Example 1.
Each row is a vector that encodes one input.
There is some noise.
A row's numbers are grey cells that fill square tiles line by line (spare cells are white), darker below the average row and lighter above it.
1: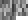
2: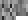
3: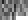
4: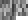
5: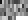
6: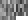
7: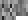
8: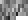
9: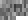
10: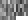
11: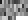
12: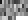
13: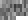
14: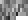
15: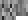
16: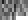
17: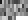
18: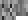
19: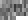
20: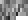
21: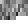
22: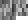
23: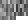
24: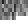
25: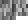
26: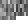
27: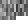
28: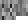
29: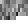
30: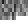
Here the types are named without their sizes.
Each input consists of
a node of a tree.
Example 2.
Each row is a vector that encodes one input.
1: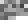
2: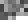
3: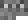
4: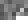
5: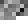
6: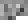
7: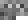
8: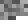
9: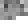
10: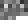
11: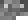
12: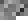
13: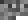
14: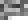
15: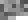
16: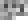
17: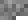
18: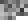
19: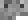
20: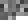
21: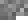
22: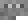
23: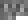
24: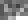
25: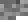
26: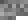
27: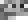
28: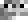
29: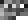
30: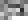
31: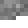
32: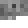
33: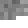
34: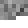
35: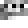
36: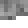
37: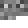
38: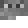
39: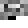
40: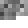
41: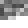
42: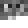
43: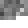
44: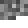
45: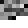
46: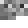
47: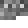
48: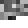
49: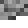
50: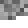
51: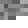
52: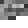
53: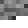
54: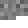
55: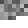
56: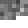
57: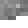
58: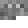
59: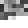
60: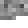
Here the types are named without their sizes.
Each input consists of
a point on a line.
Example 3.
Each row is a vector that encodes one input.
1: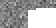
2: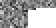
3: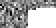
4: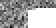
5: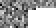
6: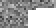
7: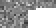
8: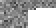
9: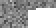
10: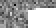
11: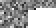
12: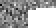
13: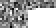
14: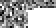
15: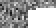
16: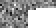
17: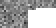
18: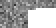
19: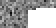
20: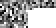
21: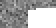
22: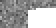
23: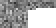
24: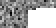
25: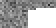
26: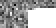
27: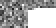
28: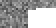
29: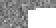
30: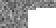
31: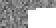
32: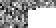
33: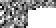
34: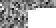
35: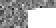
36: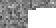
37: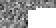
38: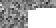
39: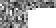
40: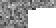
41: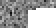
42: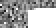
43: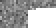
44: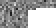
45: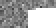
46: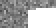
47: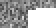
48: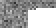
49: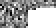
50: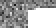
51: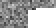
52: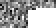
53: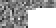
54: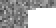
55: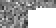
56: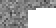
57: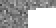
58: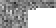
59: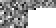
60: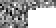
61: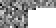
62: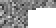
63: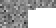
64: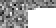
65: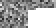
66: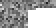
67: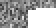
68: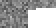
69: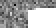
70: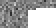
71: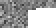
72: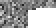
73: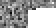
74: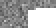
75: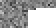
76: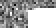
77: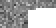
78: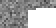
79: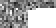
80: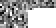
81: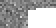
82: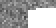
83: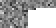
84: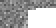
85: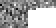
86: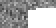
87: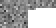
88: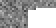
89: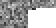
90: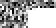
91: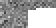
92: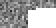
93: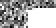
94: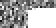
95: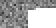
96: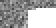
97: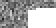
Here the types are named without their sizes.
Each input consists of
a node of a tree.
